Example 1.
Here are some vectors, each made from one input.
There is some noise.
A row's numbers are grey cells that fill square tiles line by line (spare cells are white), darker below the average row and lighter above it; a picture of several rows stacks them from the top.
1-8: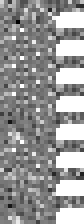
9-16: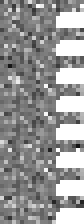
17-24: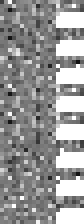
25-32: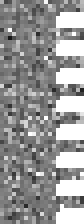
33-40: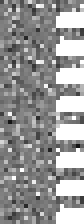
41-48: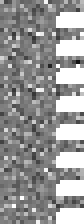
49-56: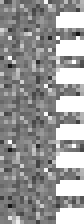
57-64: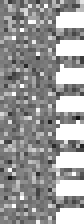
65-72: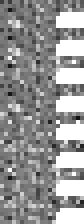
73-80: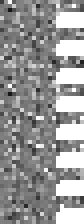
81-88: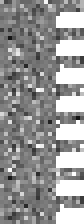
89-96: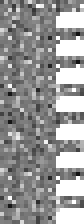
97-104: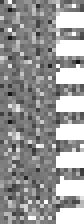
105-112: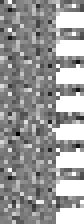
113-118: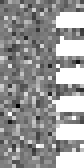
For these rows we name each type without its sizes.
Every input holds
a label.
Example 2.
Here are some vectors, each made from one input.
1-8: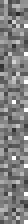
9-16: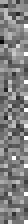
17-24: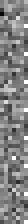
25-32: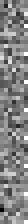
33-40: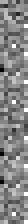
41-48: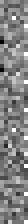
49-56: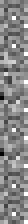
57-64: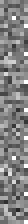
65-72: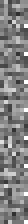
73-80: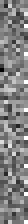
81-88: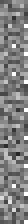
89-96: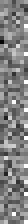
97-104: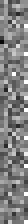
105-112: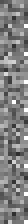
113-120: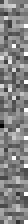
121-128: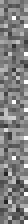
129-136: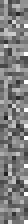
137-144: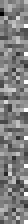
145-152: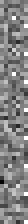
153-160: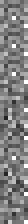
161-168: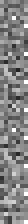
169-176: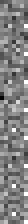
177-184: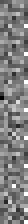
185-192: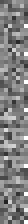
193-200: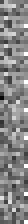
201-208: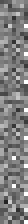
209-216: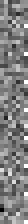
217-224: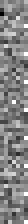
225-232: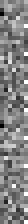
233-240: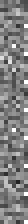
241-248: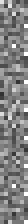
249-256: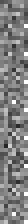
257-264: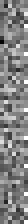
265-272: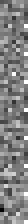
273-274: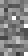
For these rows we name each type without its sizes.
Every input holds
a node of a tree.
